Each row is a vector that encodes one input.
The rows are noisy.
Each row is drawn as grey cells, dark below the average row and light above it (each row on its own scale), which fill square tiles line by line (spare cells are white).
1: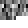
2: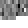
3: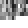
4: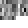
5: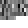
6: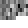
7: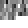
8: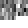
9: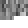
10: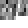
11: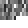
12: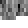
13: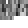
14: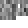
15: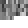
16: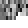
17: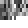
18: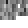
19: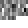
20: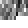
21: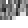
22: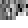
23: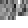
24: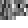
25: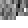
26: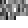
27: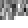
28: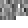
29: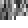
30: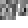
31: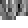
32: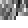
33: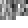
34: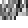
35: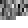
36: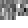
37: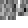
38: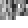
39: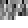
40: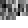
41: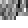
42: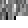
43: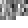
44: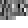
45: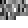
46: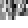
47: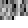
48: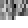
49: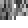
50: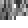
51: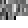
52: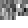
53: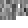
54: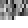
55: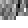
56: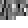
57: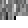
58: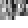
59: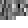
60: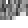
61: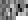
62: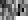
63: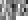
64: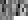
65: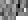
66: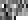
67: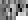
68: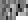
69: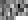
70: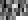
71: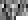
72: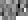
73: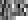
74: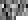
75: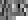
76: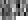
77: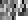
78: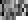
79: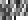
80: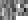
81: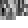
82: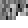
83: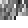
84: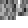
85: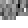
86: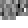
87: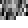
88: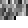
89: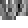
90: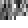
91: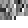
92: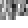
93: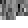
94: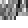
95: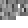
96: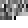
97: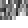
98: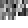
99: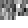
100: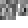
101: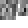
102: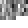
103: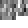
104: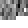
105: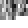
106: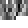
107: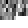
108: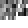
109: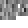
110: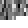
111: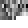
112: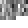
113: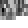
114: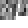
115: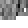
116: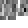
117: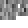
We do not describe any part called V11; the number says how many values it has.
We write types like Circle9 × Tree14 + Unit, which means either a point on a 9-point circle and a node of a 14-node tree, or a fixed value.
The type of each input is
Bool × Line8 × V11.
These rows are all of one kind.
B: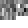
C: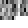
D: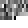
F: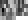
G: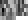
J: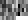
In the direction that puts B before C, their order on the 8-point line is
F, G, J, B, D, C.
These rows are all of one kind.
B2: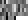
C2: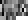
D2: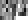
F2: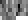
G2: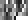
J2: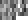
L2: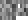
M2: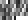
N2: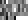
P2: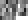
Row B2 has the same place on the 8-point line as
C2, G2 and P2.
